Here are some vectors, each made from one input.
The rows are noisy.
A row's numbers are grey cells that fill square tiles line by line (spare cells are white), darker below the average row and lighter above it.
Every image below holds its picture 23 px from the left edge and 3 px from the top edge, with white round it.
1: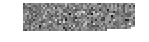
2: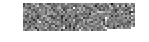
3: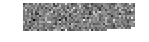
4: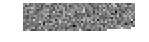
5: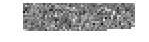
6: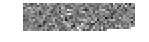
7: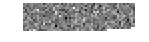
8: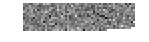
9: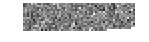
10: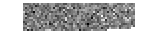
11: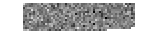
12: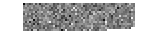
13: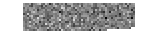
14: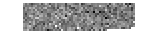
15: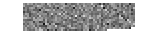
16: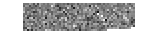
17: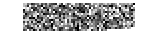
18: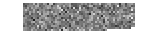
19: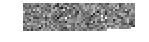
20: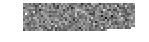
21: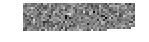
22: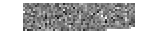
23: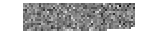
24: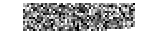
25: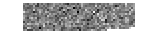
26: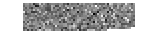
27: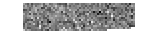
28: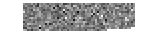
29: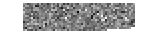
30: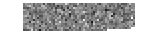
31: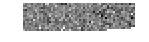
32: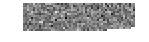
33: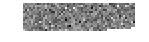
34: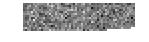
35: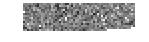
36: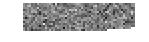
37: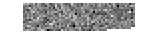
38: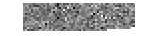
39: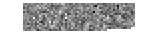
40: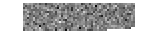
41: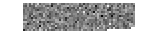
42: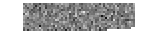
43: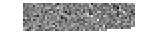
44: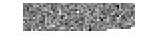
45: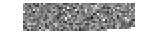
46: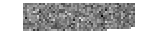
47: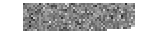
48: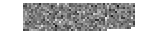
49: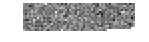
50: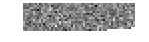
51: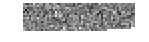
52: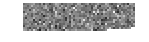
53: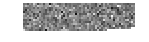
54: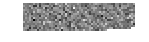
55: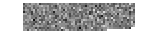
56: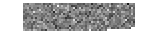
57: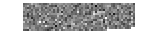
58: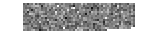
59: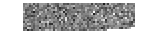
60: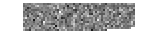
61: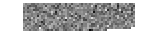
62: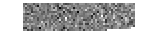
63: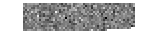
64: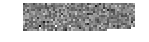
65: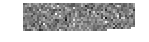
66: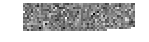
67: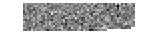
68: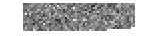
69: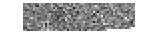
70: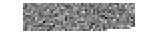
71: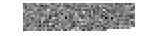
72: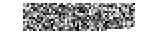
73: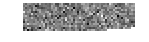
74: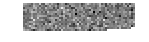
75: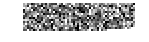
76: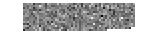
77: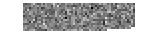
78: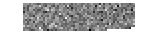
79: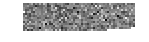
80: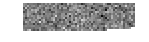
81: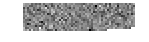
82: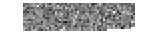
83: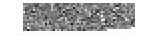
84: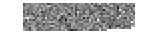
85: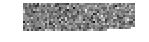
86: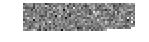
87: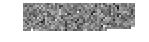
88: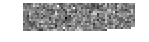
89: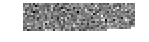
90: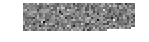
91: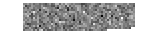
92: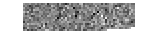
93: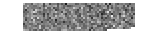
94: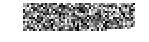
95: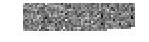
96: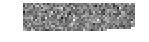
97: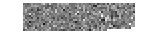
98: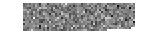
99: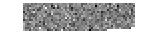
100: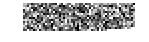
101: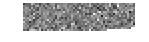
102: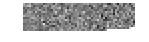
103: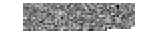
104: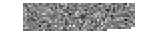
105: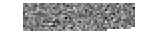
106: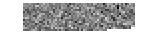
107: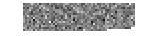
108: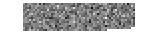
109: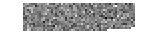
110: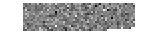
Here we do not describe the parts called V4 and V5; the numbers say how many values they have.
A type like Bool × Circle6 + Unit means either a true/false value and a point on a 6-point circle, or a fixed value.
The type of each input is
Bool × List2(Circle6) × V4 × V5 + Unit.
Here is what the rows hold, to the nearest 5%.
About 5% of them hold a fixed value. The rest hold a true/false value, a value of V4 and a value of V5, together with a list of up to two points on a 6-point circle.
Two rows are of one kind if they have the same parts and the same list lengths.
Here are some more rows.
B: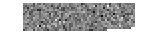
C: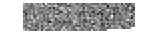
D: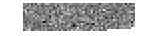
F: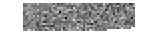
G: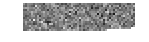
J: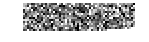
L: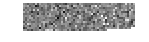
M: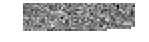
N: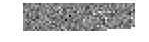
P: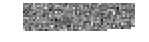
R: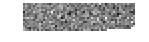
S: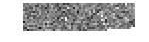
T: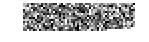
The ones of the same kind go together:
B, D, F, G, N
C, M, P, R
J, T
L, S

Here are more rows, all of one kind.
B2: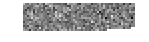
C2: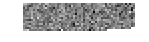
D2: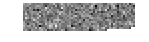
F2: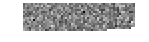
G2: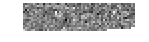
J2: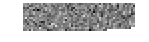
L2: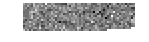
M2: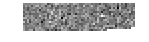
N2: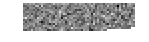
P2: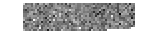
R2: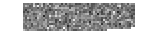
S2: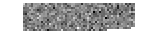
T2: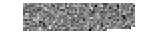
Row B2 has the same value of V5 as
C2, L2 and S2.
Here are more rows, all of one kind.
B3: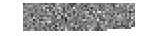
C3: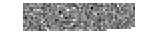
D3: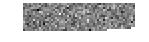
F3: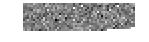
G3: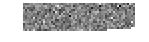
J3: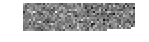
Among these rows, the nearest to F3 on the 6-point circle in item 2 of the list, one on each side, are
B3 and C3.
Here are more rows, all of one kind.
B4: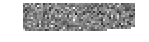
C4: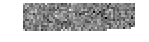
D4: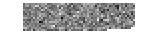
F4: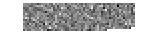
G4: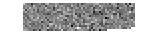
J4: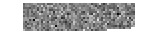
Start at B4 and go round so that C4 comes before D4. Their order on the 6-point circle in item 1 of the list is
B4, C4, G4, F4, D4, J4.
